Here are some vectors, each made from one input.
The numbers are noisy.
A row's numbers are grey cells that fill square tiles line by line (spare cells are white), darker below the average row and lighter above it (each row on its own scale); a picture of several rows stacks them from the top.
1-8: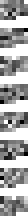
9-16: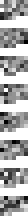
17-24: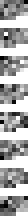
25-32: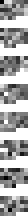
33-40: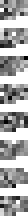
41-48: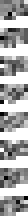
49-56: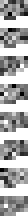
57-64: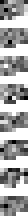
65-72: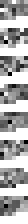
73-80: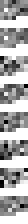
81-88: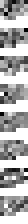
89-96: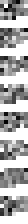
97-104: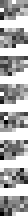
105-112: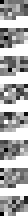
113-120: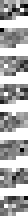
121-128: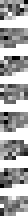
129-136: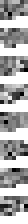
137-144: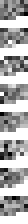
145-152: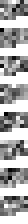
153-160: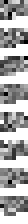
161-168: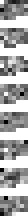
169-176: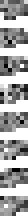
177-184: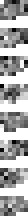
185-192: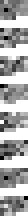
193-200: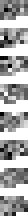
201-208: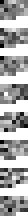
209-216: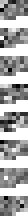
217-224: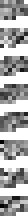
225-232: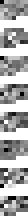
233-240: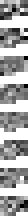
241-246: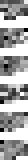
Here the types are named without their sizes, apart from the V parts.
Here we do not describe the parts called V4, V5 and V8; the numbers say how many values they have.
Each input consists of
a point on a circle, a true/false value and a value of V5, together with either a point on a circle and a value of V8, or a value of V4.
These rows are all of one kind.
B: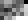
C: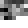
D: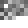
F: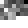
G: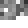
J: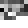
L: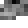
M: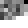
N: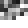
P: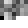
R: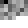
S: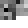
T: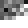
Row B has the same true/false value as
D, G, P and T.
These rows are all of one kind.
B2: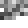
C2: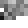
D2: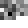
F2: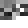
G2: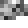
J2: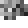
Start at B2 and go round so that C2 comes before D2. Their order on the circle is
B2, C2, D2, F2, G2, J2.
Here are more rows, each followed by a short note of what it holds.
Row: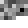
a point on each of two circles, a true/false value, a value of V5 and a value of V8
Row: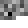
a point on a circle, a true/false value, a value of V4 and a value of V5
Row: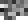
a point on each of two circles, a true/false value, a value of V5 and a value of V8
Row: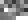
a point on each of two circles, a true/false value, a value of V5 and a value of V8
